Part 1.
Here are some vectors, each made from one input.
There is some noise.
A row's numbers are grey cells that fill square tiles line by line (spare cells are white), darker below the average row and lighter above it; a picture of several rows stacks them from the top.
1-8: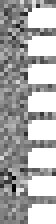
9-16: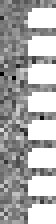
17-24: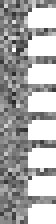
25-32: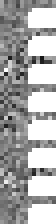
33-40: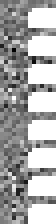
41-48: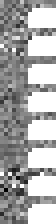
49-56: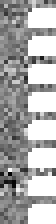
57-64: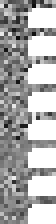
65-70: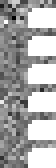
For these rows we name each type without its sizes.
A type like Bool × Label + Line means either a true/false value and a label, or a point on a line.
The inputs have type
Bool × Bool × Bool × Bool + Line.
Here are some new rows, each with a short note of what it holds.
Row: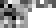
four true/false values
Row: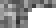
a point on a line
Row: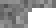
four true/false values
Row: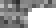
a point on a line
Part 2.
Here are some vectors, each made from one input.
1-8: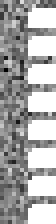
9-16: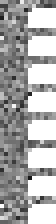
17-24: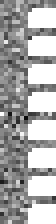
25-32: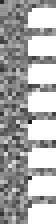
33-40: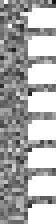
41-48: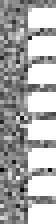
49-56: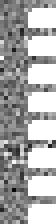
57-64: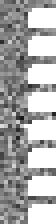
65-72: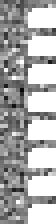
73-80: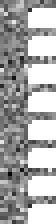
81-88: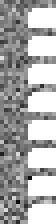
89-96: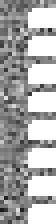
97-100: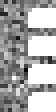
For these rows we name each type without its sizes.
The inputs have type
Line + Tree.
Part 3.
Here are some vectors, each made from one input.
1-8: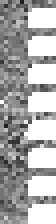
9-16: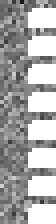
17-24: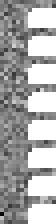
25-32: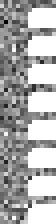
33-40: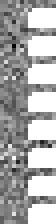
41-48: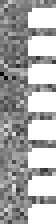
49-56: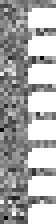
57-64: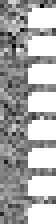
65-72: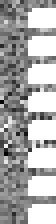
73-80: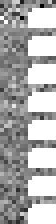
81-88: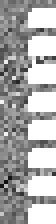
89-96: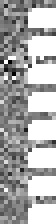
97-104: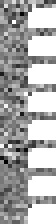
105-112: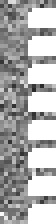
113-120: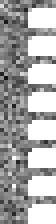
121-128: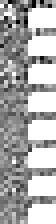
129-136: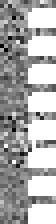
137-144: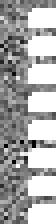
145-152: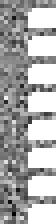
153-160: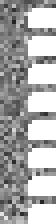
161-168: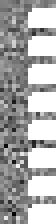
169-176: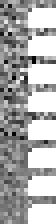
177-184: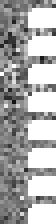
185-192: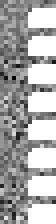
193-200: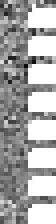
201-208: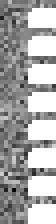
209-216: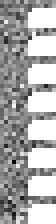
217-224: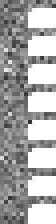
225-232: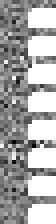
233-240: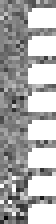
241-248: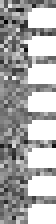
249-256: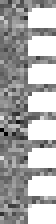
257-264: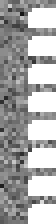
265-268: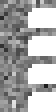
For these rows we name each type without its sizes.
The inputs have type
Bool × Bool × Bool × Bool + Line.
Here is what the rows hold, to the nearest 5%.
About 45% of them hold a point on a line. The rest hold four true/false values.
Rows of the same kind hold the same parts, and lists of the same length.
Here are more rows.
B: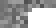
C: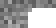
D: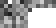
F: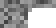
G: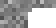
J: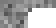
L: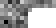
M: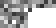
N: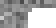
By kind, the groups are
B, G, L
C, D, F, J, M, N

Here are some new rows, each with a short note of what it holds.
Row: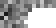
a point on a line
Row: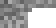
a point on a line
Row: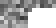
a point on a line
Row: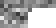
a point on a line
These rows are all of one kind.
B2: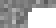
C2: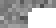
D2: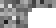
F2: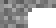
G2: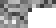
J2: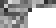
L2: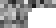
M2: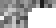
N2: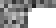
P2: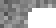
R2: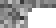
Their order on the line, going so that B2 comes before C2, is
G2, R2, D2, M2, J2, B2, N2, P2, L2, C2, F2.
